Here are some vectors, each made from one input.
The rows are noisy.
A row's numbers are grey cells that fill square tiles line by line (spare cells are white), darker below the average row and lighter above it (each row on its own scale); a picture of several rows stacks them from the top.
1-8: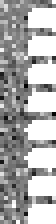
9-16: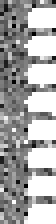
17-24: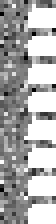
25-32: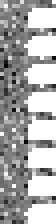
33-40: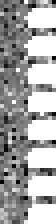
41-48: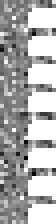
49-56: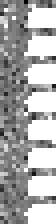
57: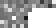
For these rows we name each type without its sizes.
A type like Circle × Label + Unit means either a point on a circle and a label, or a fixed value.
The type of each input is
Bool × Line.
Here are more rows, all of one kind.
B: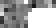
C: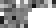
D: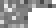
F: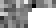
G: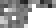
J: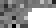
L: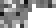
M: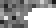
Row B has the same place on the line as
C and F.
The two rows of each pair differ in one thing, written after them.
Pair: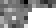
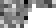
the place on the line
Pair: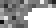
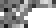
the place on the line
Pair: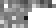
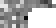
the place on the line
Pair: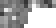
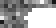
the true/false value
